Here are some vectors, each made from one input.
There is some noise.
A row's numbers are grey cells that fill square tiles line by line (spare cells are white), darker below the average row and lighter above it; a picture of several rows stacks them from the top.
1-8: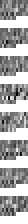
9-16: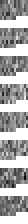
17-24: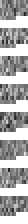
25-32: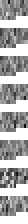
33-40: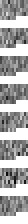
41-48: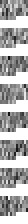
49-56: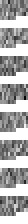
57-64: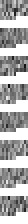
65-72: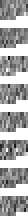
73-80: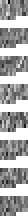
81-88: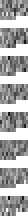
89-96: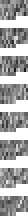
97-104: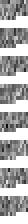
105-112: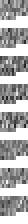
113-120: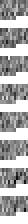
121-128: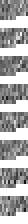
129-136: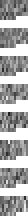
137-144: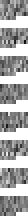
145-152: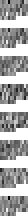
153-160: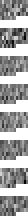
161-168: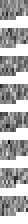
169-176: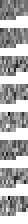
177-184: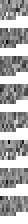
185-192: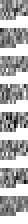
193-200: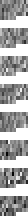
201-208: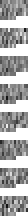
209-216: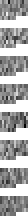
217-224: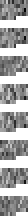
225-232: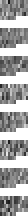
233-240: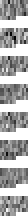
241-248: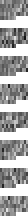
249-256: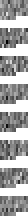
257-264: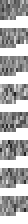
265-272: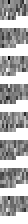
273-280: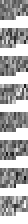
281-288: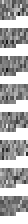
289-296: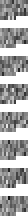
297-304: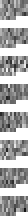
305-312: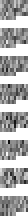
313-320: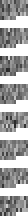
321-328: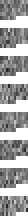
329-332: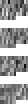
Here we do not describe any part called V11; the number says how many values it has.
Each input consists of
either two values of V11, or a list of up to two points on a 9-point line.
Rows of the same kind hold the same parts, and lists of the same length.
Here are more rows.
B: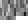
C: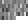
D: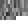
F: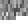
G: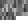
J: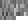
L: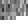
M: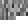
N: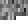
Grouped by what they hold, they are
B, F
C, L, M
D, G, J
N

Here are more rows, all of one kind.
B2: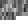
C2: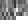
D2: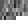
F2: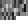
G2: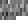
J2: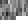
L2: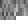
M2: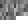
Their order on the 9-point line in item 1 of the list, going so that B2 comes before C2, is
B2, J2, M2, G2, F2, L2, D2, C2.
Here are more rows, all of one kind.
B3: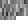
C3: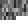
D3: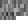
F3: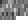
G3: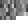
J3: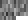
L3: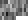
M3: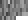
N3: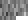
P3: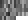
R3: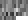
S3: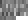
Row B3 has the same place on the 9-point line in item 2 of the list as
G3 and N3.
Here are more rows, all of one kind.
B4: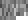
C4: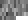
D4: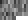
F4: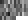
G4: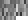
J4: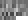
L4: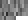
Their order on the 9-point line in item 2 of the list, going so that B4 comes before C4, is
G4, B4, L4, C4, D4, J4, F4.
